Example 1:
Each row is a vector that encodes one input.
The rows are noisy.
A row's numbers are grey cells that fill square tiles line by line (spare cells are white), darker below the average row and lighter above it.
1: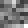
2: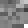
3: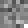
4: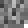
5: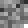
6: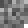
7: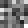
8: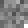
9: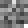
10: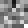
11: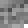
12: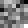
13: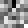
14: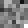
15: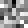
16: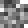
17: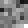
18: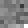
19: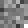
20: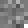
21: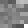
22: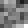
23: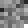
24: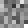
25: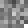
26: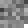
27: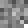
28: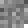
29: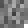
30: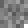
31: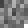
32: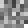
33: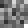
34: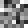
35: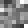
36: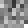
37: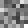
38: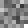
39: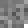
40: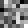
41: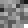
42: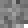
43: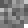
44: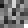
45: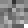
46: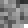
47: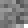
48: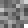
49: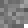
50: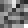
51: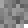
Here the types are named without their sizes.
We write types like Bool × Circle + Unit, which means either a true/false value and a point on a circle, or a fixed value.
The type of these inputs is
Bool × Circle.
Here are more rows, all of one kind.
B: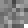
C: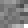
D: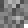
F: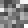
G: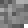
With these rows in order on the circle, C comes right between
B and D.
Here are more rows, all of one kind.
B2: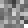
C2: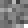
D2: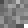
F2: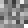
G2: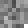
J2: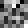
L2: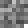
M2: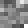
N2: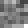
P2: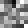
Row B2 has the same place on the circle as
D2, L2, M2 and P2.
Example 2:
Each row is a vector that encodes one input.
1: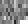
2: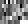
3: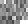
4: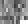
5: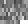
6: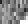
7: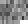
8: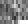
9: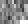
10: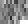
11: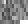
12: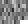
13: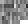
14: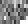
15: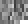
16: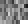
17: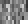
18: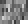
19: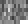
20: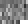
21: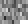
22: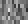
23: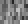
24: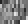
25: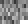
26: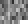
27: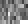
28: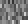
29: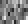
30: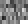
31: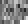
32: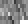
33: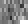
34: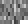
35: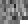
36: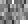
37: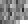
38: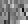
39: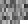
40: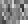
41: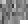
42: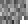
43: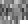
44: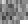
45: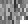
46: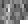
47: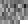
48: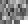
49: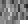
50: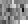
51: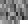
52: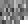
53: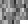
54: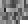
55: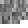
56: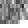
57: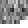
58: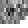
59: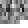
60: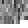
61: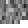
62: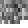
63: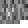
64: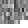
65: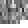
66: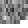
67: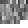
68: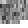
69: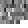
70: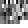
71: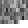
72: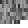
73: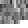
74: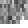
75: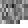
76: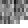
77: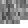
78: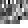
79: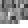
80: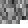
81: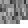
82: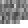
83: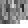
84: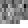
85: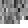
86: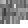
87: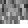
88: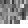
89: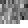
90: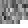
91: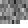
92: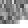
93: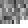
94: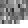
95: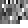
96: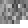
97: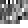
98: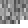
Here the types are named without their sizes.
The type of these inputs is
List(Line).
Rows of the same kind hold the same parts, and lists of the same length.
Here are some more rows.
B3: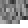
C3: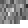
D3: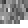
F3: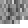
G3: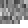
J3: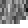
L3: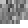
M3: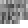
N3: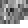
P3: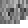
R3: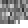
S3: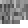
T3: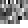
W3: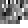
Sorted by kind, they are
B3, C3, D3, G3, J3, R3
F3, L3, M3, N3, P3, S3
T3, W3

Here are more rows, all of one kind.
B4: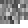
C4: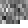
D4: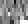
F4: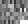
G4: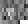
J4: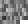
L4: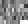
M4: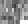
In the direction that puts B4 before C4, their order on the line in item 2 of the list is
G4, D4, L4, B4, F4, J4, M4, C4.
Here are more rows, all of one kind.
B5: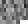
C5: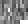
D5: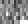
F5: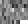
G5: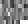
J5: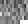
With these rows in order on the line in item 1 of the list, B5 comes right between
C5 and G5.
